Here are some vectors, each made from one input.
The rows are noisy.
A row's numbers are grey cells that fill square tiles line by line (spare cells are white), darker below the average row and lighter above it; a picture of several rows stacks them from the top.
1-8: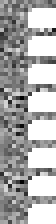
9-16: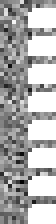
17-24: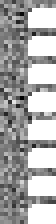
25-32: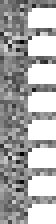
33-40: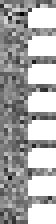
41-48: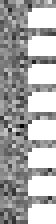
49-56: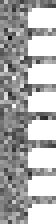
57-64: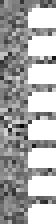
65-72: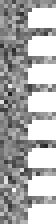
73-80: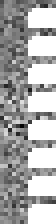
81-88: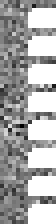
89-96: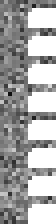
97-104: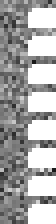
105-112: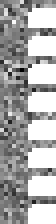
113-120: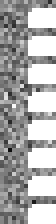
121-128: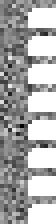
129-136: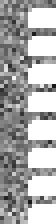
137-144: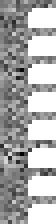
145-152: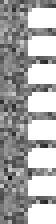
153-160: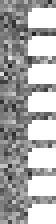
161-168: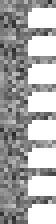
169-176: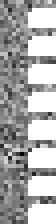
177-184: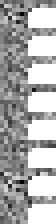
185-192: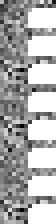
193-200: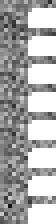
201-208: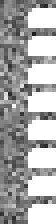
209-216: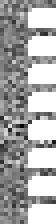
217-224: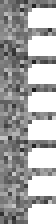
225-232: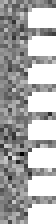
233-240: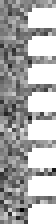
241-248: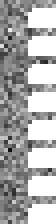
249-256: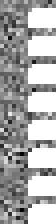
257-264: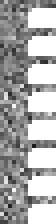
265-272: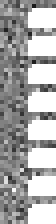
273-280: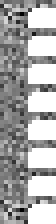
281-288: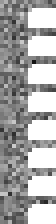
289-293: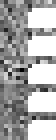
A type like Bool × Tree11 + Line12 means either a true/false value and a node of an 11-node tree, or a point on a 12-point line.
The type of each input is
Bool × Bool × Bool + Tree14 + Unit.
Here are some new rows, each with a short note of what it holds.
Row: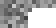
a node of a 14-node tree
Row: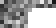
a fixed value
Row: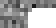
three true/false values
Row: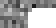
three true/false values
